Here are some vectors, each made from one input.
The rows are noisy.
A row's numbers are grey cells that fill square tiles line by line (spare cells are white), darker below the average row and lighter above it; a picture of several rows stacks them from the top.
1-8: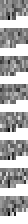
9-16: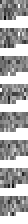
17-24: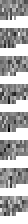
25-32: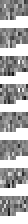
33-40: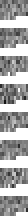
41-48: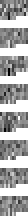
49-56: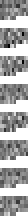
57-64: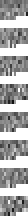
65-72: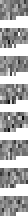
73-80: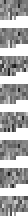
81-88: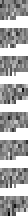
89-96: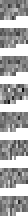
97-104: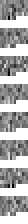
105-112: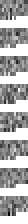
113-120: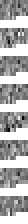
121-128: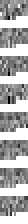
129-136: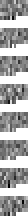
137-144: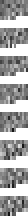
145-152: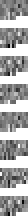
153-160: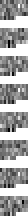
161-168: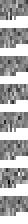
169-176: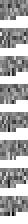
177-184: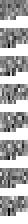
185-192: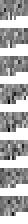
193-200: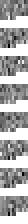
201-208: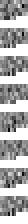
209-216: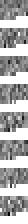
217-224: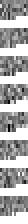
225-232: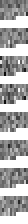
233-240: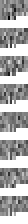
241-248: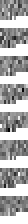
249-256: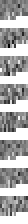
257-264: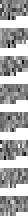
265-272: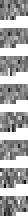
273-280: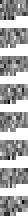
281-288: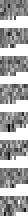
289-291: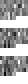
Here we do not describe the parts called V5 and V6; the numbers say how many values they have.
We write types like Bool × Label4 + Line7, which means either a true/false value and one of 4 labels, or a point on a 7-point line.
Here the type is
(Bool × Bool × Bool + Line8) × (Line7 + V6) × V5.
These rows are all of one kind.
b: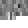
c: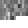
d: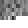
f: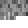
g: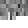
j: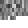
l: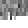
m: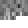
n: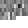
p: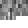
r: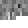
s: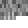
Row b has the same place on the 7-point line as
c, g, n and r.
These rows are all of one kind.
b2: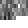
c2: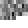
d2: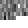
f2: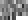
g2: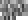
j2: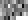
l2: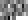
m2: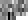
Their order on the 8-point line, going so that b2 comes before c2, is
j2, l2, b2, m2, c2, f2, d2, g2.
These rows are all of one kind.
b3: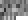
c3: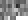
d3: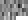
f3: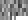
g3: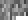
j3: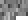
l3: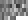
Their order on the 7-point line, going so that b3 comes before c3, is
g3, f3, d3, j3, b3, c3, l3.
